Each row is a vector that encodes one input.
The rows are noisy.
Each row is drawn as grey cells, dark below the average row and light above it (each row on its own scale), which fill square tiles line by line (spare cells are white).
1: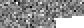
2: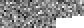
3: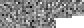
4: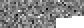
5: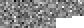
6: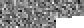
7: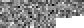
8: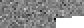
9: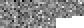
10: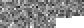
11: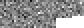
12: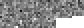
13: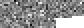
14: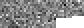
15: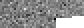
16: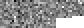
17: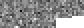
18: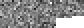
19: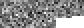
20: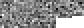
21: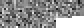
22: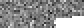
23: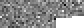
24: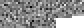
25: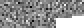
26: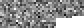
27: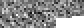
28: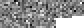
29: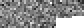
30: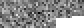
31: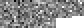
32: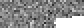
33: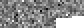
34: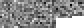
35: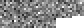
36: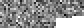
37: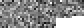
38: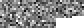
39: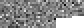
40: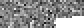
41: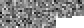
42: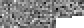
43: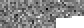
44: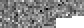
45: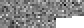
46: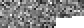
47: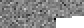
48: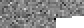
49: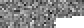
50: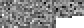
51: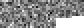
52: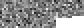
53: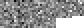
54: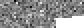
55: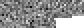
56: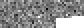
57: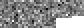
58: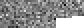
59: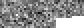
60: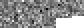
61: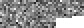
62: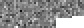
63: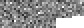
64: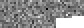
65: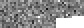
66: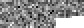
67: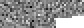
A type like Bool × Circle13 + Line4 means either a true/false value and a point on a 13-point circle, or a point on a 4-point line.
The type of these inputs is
Bool × Bool × Bool + Circle8.
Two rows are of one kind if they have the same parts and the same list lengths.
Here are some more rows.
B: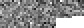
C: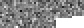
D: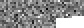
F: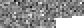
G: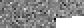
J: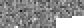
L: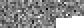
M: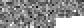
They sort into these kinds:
B, C, J, M
D, F, G, L

